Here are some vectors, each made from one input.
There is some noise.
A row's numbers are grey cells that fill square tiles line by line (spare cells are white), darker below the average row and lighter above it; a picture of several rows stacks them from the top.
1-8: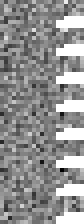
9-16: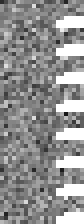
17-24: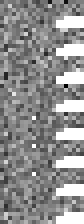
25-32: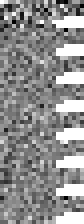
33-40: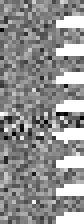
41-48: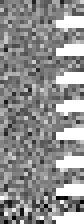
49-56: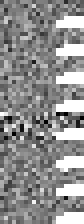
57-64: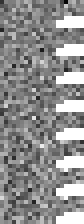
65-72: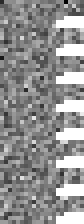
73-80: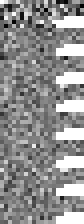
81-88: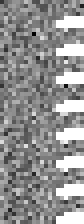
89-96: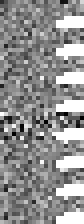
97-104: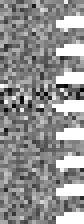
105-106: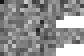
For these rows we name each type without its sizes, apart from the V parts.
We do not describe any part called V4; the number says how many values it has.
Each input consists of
a list of items, each a point on a line and a value of V4.
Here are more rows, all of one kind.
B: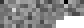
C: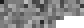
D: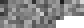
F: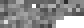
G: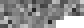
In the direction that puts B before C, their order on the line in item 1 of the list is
F, B, C, D, G.
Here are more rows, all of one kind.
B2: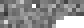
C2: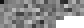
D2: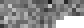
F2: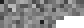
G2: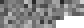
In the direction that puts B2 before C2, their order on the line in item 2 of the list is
D2, B2, G2, F2, C2.
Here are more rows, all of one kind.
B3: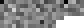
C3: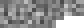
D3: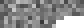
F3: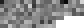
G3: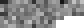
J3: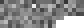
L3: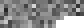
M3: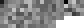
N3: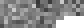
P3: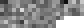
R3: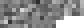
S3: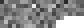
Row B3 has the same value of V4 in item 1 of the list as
J3 and S3.
